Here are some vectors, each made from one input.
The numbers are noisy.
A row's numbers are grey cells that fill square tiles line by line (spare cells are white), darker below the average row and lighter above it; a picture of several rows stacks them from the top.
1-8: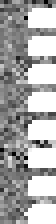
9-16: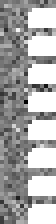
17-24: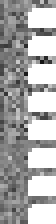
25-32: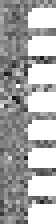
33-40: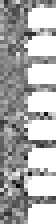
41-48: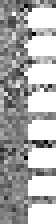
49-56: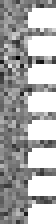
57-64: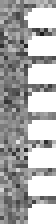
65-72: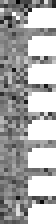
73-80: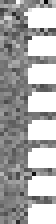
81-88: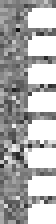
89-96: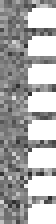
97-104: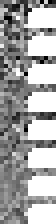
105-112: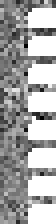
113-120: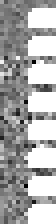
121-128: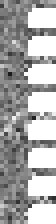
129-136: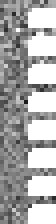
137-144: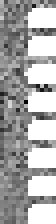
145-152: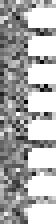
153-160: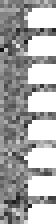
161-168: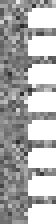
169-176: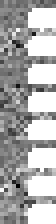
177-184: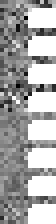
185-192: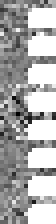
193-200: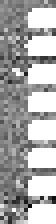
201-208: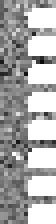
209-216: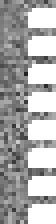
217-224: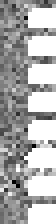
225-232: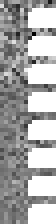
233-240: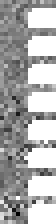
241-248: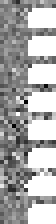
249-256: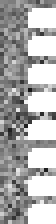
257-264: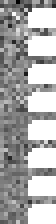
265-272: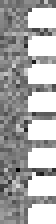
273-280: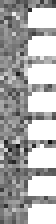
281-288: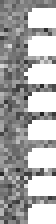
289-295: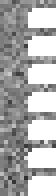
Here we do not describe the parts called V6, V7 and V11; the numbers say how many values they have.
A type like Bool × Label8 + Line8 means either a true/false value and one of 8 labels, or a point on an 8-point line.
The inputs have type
(Bool × Bool × Bool + V11) × V6 + (Line8 + Line10) × V7.
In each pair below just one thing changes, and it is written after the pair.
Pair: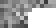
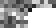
the place on the 8-point line
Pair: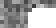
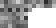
the value of V7
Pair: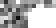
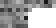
the place on the 8-point line
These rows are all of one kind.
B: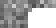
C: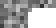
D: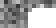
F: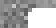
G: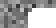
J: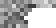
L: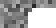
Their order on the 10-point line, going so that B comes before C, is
L, F, B, J, C, G, D.
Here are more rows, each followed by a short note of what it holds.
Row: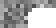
a point on a 10-point line and a value of V7
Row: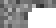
three true/false values and a value of V6
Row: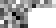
a point on a 10-point line and a value of V7
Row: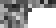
a value of V6 and a value of V11
